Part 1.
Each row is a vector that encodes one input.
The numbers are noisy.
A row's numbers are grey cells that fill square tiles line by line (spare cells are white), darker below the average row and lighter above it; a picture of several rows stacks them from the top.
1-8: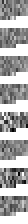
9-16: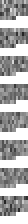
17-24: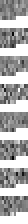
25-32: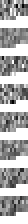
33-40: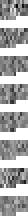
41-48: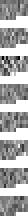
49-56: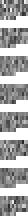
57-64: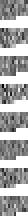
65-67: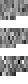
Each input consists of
a point on a 7-point line, together with either a fixed value, or three true/false values.
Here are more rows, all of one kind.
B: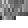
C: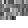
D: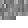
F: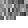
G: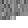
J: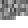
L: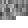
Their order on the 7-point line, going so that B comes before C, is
B, L, C, G, J, F, D.
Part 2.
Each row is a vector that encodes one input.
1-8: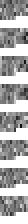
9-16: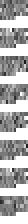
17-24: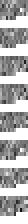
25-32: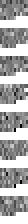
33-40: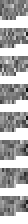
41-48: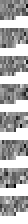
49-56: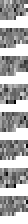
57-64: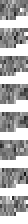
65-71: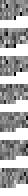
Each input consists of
either a point on an 8-point circle, or a point on a 9-point circle.
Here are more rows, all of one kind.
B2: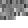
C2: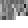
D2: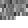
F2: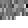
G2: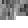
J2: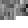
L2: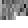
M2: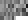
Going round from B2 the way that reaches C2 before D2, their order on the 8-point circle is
B2, C2, L2, G2, J2, M2, F2, D2.
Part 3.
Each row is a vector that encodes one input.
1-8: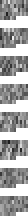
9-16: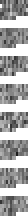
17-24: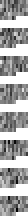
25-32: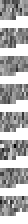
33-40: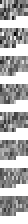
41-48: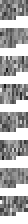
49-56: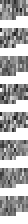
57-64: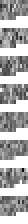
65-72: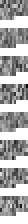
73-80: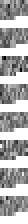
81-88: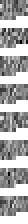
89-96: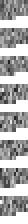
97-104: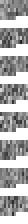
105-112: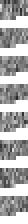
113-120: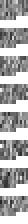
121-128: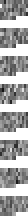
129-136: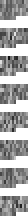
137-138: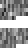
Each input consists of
either a point on a 9-point line, or a point on a 13-point line.
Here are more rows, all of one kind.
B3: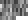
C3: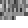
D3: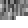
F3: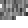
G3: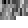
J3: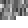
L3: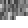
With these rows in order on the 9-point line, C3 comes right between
F3 and L3.
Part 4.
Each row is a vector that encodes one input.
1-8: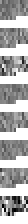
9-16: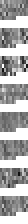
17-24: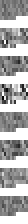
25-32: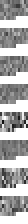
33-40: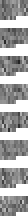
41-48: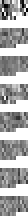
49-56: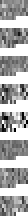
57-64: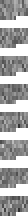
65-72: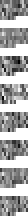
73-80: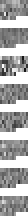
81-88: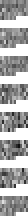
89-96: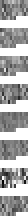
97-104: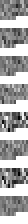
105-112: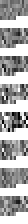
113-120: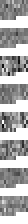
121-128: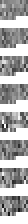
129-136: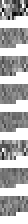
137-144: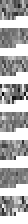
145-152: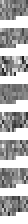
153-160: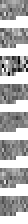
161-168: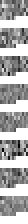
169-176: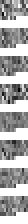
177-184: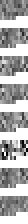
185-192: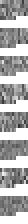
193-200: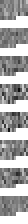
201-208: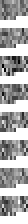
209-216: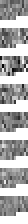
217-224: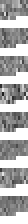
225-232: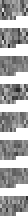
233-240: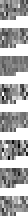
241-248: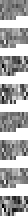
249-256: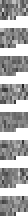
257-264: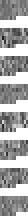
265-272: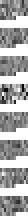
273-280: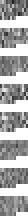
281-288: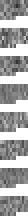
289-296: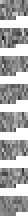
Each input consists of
either a point on a 9-point line, or three true/false values.
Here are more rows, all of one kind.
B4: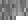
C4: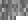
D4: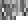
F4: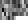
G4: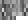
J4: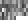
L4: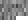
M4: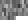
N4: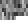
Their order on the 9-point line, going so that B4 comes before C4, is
N4, D4, G4, M4, F4, B4, C4, L4, J4.
